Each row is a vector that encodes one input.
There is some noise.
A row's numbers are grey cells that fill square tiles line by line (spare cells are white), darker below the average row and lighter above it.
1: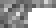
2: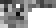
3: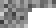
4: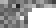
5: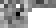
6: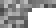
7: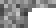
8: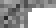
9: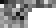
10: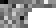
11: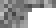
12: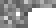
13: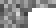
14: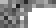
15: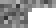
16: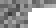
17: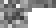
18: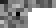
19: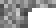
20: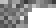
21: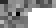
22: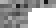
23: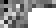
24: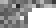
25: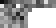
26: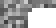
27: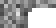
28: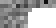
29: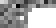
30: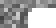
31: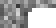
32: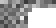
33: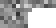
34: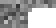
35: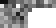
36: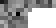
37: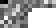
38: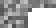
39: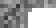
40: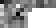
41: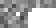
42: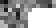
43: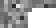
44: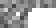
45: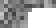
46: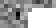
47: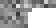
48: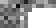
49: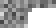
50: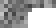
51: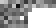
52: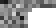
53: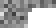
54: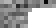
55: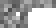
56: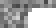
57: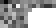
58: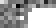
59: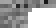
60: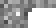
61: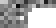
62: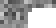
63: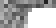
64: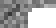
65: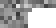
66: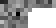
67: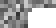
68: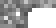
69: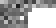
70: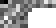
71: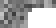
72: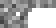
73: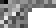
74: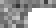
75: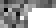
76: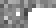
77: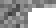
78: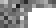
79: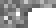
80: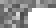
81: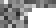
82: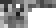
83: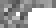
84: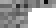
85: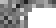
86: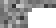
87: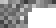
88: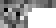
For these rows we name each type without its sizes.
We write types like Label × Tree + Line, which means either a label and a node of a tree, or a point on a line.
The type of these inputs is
(Label + Line) × Line.
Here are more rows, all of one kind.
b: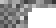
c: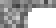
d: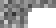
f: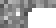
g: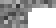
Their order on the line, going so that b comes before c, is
b, g, d, c, f.
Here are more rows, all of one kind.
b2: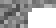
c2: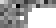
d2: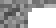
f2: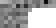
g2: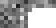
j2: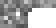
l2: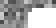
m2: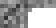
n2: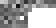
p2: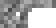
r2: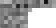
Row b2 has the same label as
d2, j2, l2 and p2.
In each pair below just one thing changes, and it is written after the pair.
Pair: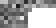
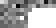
the label
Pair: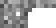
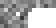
the place on the line
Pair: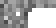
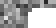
the label
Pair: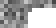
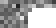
the place on the line
